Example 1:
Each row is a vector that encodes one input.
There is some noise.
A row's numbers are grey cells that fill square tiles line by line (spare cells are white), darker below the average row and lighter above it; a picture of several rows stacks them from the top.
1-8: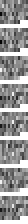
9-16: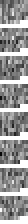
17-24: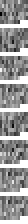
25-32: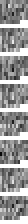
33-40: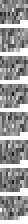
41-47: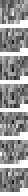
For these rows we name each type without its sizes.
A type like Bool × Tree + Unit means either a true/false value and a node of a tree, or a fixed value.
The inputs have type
Bool × Bool × Bool.
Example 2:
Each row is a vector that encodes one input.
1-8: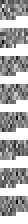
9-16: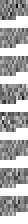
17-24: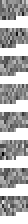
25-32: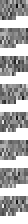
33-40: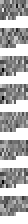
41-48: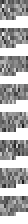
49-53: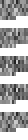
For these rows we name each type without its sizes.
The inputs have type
Tree.
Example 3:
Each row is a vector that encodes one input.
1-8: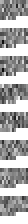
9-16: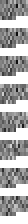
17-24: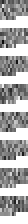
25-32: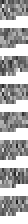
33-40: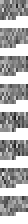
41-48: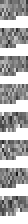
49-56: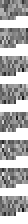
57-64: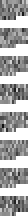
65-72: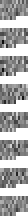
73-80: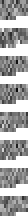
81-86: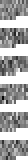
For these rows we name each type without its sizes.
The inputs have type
Tree.
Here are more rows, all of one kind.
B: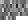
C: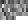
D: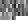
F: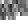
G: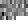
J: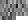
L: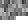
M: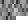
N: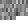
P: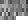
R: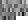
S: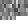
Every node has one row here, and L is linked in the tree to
B and N.
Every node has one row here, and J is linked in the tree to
B and R.
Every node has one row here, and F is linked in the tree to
B.
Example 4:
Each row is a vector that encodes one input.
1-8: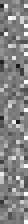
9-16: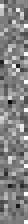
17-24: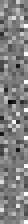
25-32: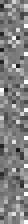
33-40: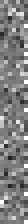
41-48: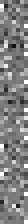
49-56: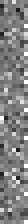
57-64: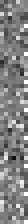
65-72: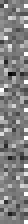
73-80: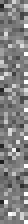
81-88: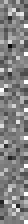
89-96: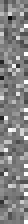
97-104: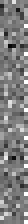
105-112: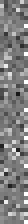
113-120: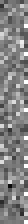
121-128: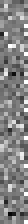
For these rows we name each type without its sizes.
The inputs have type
Bool × Bool × Bool × Bool × Bool.
